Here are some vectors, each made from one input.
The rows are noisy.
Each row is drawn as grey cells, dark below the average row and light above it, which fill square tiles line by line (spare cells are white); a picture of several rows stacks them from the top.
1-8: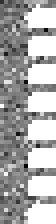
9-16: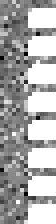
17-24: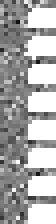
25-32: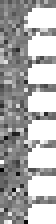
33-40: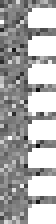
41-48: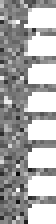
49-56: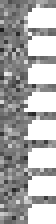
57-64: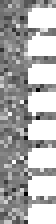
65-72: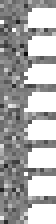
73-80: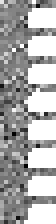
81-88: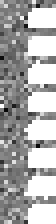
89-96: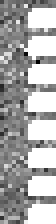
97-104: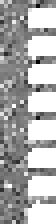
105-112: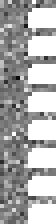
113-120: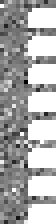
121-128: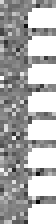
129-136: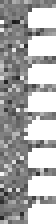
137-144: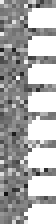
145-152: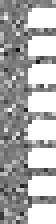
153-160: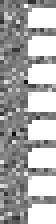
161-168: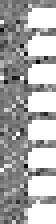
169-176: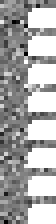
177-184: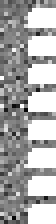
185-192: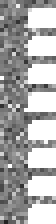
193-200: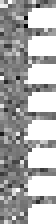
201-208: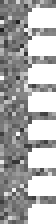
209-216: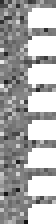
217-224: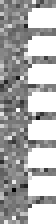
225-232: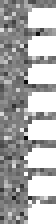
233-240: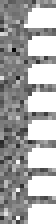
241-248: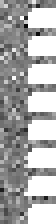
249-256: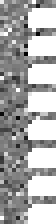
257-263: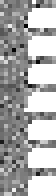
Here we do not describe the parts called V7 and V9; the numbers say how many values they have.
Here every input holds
a value of V7 and a value of V9, together with either a point on a 5-point circle and a true/false value, or a fixed value.
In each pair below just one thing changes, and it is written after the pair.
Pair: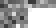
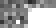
the true/false value
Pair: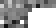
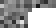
the true/false value
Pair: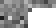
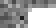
the value of V7
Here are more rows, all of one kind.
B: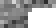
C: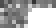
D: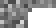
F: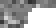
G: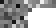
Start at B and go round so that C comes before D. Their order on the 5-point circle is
B, C, F, G, D.
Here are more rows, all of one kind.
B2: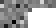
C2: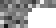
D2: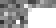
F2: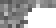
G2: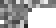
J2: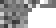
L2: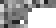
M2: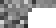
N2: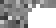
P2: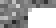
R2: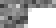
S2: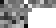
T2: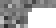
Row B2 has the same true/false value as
D2 and F2.
